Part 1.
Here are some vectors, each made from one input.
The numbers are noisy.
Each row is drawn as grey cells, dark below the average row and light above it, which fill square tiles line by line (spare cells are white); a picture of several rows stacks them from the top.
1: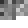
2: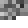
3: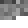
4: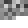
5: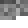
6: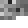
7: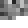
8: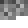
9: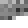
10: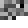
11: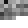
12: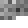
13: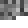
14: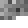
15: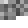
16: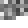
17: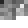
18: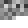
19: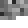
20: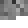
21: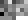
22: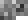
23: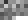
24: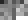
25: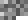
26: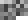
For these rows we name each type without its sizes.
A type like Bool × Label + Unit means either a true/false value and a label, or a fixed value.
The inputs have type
Line.
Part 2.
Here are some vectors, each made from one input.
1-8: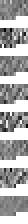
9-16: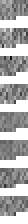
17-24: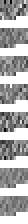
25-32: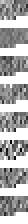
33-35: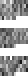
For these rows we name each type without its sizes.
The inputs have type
Label.
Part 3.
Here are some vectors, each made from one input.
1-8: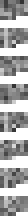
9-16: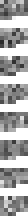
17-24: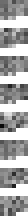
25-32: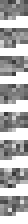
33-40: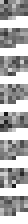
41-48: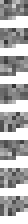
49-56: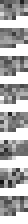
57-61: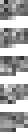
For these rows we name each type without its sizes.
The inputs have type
Line.
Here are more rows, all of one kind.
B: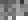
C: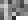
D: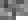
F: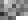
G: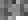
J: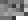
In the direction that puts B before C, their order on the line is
G, B, D, J, F, C.
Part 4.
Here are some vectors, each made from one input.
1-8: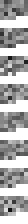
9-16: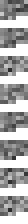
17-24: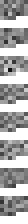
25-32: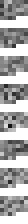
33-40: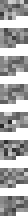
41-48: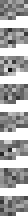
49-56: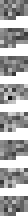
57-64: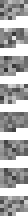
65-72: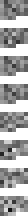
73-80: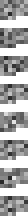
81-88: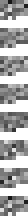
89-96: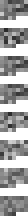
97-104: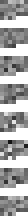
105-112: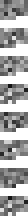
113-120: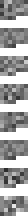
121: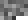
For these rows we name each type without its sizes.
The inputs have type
Line × Line.
